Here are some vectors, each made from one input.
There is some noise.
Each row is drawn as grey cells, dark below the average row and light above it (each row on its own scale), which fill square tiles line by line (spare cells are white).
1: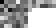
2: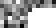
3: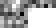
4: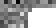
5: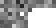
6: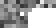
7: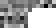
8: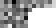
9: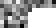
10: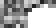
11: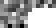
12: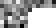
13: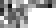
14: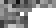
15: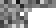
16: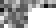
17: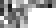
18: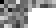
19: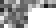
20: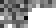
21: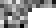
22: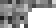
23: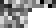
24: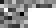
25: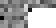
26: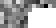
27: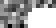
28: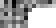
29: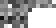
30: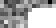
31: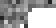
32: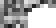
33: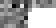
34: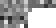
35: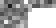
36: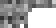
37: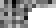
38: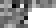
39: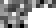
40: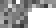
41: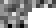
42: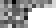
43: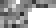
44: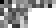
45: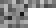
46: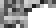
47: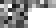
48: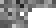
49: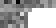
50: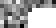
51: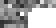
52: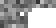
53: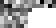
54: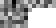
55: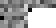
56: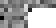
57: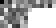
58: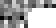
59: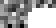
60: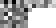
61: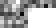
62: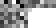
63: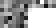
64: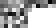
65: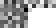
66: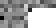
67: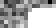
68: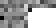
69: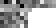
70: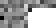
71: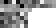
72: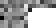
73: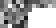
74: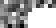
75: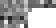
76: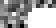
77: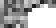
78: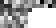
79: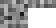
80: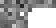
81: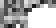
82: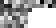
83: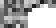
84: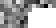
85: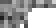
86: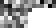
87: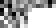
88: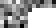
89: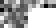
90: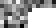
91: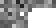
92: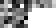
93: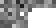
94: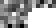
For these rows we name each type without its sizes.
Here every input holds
a label, together with either a point on a circle and a true/false value, or a fixed value.
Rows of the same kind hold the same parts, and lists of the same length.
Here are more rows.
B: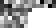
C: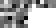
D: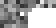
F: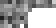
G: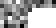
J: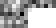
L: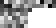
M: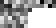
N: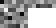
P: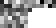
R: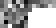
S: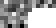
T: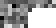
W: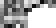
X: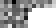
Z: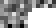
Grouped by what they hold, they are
B, G, L, M, P, S, W, Z
C, D, F, J, N, R, T, X

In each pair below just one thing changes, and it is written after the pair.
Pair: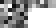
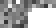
the label
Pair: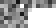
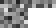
the place on the circle
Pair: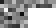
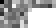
the label
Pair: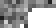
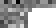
the label
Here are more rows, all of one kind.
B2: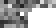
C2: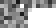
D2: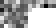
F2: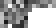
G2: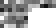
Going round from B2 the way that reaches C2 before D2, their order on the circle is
B2, F2, C2, G2, D2.
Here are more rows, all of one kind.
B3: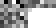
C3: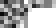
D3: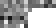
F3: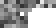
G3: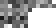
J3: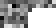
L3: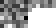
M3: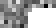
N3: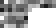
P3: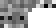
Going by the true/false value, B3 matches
C3 and D3.
